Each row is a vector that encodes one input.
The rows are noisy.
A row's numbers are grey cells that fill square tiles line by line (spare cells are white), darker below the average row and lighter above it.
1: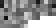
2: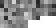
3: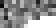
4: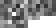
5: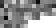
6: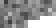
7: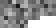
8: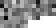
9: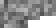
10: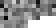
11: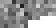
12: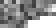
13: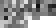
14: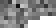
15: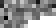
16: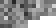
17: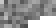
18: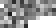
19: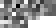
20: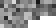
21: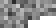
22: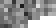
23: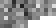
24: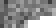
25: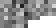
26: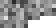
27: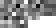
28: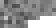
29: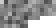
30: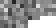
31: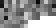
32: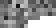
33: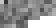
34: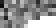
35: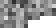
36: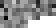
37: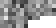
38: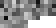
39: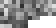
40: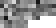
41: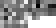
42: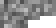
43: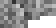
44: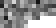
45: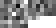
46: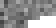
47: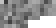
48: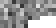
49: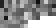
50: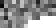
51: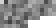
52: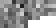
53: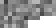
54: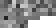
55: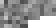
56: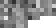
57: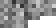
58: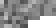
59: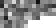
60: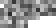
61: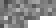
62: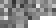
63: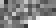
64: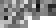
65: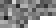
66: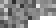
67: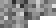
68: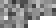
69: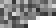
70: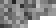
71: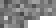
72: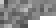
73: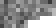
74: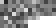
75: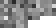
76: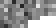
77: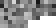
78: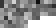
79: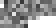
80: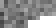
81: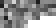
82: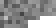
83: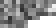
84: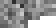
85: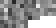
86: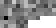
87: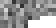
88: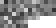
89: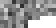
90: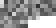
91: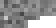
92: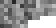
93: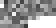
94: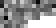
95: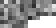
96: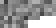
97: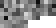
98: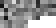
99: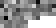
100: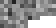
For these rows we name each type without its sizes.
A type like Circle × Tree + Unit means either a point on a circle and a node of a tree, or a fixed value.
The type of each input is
(Bool × Bool × Bool × Bool + Line) × Line.
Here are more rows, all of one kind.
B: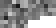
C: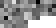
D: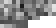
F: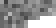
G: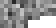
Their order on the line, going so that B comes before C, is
D, G, F, B, C.
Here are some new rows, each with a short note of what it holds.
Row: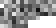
a point on each of two lines
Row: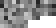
a point on a line and four true/false values
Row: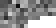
a point on a line and four true/false values
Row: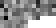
a point on a line and four true/false values
